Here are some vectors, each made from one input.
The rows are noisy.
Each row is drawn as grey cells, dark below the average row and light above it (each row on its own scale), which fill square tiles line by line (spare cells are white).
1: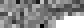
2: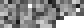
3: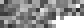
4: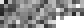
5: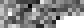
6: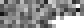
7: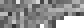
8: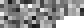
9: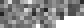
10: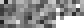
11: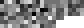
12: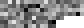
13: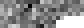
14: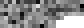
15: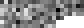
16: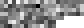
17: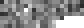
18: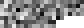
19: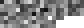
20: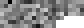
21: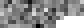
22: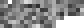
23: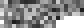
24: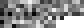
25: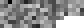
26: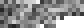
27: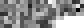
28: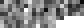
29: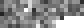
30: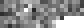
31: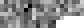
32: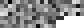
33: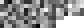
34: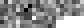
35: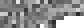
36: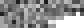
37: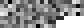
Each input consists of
a point on a 4-point line and three true/false values.
